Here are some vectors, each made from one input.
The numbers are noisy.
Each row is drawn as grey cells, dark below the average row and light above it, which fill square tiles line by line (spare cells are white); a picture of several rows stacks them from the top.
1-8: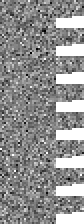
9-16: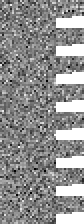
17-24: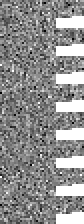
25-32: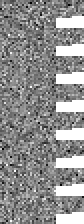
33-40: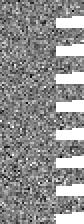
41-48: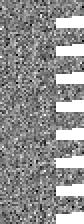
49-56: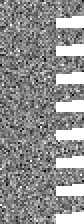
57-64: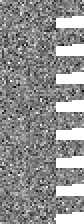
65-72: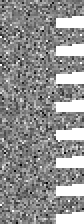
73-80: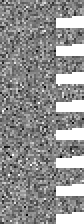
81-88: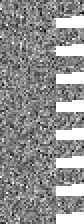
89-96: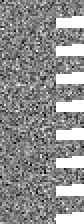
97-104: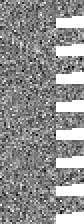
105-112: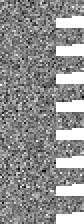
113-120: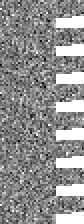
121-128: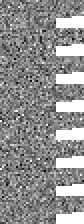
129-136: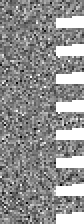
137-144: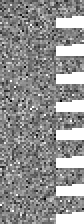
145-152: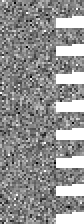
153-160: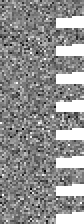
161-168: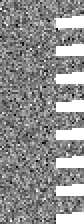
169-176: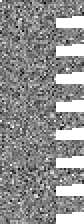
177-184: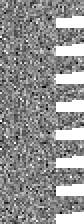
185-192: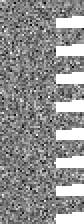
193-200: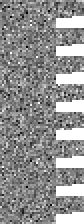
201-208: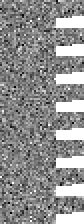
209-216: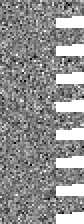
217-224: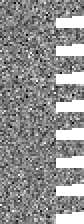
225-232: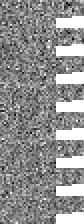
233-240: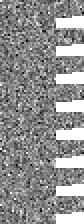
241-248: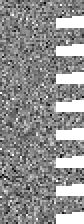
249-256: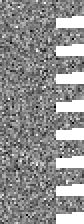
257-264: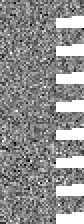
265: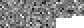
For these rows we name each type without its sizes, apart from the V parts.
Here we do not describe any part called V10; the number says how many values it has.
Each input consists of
either a point on a circle, a label and a value of V10, or a point on each of two lines and a true/false value.
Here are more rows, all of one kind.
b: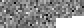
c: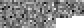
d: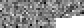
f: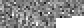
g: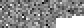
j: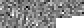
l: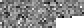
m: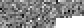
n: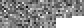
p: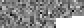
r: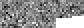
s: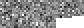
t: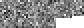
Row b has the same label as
n, s and t.
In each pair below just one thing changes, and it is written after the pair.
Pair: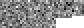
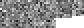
the value of V10
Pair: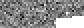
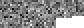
the value of V10
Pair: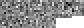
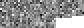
the value of V10
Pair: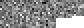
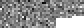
the place on the circle
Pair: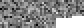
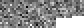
the place on the circle
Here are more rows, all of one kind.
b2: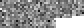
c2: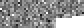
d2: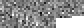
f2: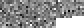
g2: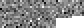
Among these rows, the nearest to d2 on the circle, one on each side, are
b2 and f2.
